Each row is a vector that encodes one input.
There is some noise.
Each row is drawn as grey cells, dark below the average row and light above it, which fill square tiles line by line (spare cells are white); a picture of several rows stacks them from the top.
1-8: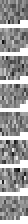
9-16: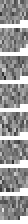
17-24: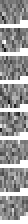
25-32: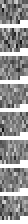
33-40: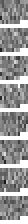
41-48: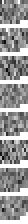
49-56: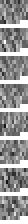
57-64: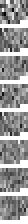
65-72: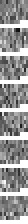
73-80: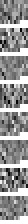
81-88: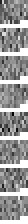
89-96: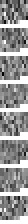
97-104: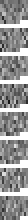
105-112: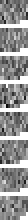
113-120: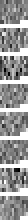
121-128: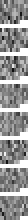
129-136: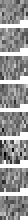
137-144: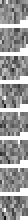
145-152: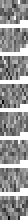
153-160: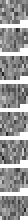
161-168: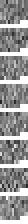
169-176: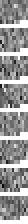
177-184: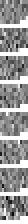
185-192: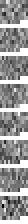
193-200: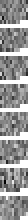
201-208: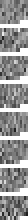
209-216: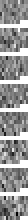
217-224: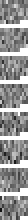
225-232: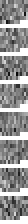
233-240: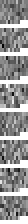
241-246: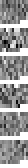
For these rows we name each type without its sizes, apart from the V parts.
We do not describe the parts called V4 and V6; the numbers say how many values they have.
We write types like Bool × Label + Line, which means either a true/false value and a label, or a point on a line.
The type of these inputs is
((Bool × Bool × Bool + Line) × Tree + V4) × V6.
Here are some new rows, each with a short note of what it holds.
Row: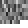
a value of V4 and a value of V6
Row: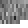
a point on a line, a node of a tree and a value of V6
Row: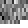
a value of V4 and a value of V6
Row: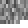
a node of a tree, three true/false values and a value of V6
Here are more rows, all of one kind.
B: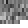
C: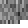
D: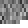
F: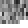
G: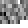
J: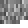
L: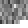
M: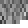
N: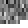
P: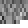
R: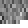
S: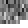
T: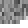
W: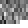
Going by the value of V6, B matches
C, N and S.
